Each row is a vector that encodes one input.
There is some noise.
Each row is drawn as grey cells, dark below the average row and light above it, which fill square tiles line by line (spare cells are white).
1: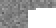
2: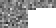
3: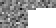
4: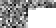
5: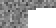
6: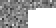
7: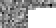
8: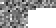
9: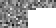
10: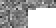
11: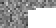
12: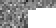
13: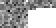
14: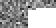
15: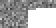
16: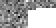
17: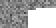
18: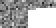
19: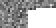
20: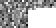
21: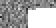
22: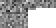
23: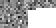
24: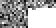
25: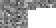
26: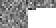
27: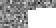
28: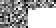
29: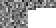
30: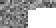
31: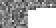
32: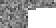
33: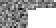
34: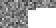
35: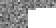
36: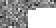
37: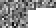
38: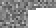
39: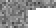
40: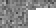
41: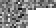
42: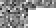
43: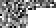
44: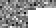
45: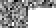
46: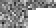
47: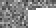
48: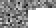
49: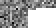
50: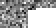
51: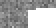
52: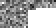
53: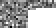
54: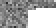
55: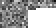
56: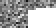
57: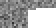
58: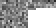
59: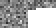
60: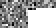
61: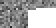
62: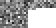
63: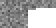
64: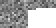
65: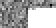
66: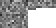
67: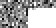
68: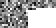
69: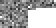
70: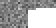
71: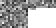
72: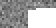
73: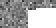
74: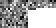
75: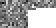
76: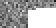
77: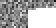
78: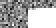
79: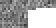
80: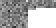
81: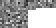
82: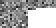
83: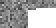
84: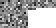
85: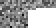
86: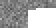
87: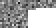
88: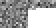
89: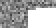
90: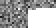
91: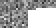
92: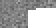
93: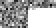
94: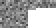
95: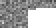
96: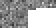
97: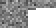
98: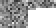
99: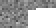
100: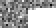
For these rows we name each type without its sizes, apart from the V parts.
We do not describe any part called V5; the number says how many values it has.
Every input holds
a node of a tree, together with either a fixed value, or a node of a tree and a value of V5.
